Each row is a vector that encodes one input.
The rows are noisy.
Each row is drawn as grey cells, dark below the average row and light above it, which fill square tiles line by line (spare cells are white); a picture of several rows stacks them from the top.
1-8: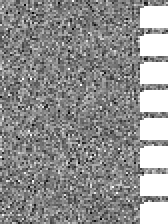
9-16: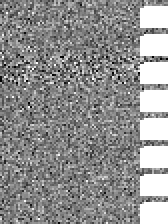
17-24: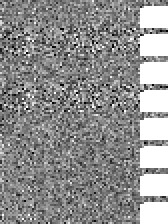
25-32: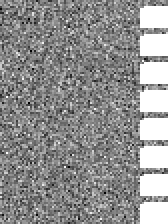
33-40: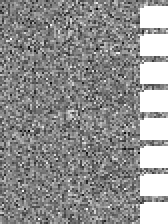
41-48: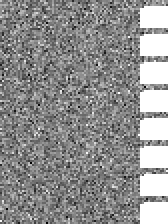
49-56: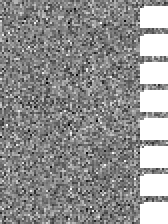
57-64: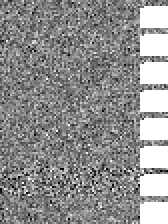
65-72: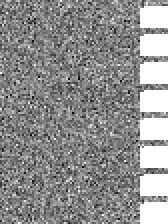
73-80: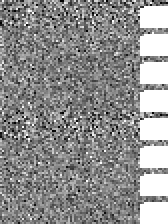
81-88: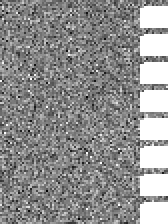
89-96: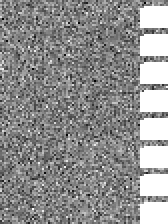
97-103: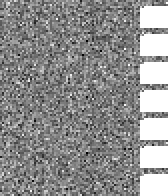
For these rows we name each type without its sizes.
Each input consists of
a list of points on a line.
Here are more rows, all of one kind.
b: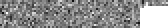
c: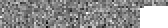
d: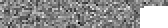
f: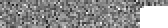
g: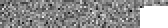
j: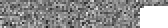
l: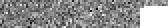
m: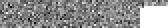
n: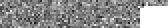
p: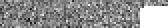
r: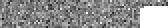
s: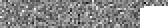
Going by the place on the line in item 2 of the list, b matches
c, g and l.
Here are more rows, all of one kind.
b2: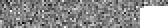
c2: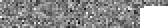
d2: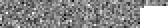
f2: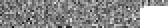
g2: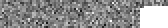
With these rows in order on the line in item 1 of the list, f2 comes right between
b2 and d2.
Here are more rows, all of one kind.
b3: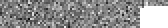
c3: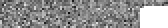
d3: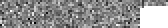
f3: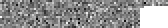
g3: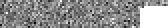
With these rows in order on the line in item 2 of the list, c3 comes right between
b3 and f3.
